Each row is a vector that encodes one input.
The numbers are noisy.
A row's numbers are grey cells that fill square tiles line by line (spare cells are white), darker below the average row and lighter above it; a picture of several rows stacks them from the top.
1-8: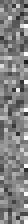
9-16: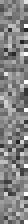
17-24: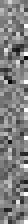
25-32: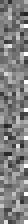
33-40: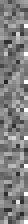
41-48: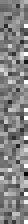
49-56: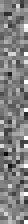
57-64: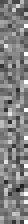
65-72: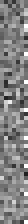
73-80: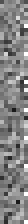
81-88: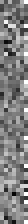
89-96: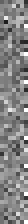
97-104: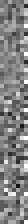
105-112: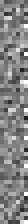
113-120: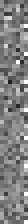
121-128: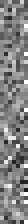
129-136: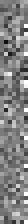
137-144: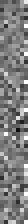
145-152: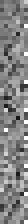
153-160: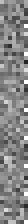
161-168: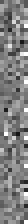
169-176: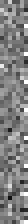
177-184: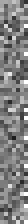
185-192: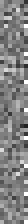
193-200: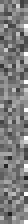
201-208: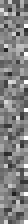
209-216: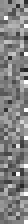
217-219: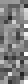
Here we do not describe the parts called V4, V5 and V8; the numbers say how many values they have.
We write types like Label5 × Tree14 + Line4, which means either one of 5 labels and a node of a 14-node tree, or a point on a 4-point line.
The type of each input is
(Bool × V4 × V5 × V8 + Line6) × Label7.
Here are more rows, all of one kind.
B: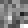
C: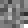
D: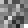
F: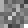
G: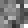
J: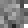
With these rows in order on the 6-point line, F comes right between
D and J.
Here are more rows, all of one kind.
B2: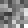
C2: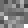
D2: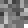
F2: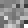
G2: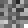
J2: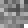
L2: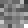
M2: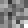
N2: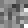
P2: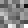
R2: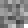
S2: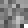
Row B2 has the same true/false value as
F2, G2, R2 and S2.
